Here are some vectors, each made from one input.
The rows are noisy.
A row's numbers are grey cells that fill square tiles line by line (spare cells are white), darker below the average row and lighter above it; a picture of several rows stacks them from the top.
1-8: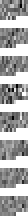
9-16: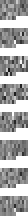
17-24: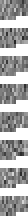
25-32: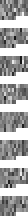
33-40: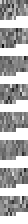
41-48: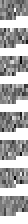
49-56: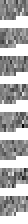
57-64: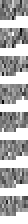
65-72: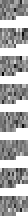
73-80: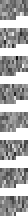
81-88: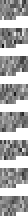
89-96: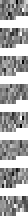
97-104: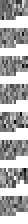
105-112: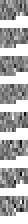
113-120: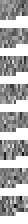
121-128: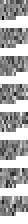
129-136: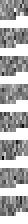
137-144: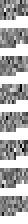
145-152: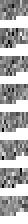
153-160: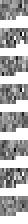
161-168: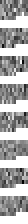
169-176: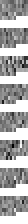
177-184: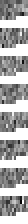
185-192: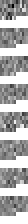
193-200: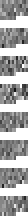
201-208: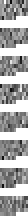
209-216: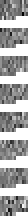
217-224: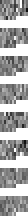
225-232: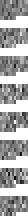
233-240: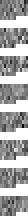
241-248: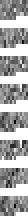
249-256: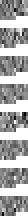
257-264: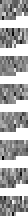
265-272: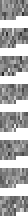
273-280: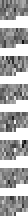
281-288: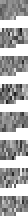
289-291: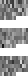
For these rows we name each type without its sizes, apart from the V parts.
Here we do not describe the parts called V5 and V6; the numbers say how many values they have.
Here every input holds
a value of V5 and a value of V6, together with a list of points on a line.
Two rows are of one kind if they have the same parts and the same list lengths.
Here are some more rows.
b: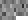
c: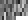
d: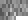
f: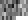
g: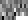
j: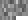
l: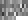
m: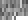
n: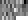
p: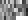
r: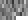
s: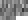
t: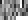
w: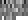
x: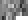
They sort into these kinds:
b, d, j, l, m, r, t, w
c, f, g
n, p, s, x

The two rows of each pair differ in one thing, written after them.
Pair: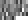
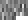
the place on the line in item 1 of the list
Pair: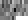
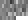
the value of V6
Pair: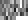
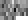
the place on the line in item 1 of the list
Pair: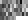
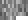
the place on the line in item 1 of the list
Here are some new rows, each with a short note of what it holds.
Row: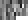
a value of V5 and a value of V6, together with a list of two items
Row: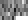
a value of V5 and a value of V6, together with the empty list
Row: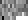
a value of V5 and a value of V6, together with the empty list
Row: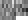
a value of V5 and a value of V6, together with a list of one item
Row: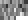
a value of V5 and a value of V6, together with a list of one item
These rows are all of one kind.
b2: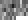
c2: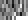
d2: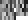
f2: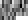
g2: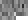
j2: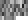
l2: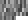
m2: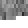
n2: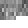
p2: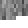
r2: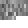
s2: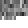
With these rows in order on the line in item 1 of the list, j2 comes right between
b2 and r2.
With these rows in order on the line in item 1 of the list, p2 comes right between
c2 and d2.
